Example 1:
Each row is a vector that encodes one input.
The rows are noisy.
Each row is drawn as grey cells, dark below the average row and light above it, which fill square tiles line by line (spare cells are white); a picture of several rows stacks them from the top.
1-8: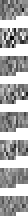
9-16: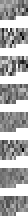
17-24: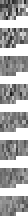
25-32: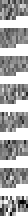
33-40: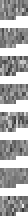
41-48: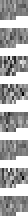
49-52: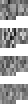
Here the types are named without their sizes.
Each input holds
three true/false values.
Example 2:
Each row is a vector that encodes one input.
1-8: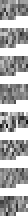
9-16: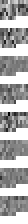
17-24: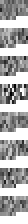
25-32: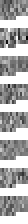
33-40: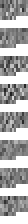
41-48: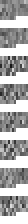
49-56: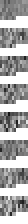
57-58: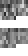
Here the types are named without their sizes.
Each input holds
either a fixed value, or three true/false values.
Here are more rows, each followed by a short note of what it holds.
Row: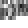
three true/false values
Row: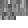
a fixed value
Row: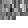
a fixed value
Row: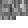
a fixed value
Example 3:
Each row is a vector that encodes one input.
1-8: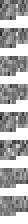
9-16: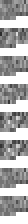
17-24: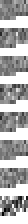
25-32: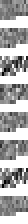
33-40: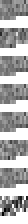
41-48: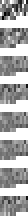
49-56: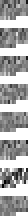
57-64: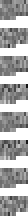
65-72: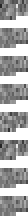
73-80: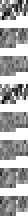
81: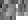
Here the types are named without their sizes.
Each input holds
either a point on a circle, or a fixed value.
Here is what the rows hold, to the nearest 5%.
About 90% of them hold a point on a circle. The rest hold a fixed value.
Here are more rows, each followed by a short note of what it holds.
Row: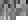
a point on a circle
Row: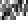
a fixed value
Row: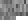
a point on a circle
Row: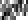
a fixed value
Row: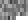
a point on a circle
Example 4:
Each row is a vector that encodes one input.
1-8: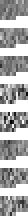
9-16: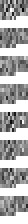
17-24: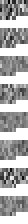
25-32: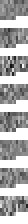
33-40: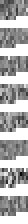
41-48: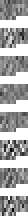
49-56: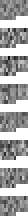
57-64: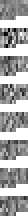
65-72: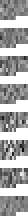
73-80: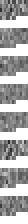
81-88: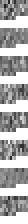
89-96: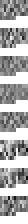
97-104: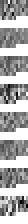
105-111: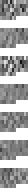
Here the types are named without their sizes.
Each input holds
either a fixed value, or three true/false values.
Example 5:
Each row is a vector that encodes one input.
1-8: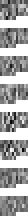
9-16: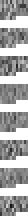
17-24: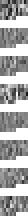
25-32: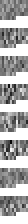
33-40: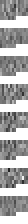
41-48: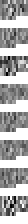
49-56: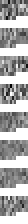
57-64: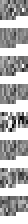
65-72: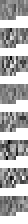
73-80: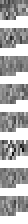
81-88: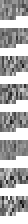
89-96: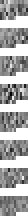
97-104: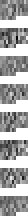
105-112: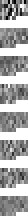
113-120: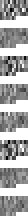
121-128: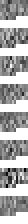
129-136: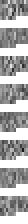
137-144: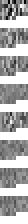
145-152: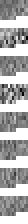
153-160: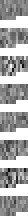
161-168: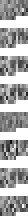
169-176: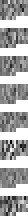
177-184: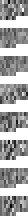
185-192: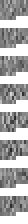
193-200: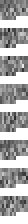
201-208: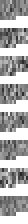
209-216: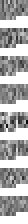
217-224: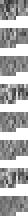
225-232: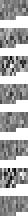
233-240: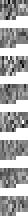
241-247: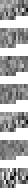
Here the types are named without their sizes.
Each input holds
three true/false values.
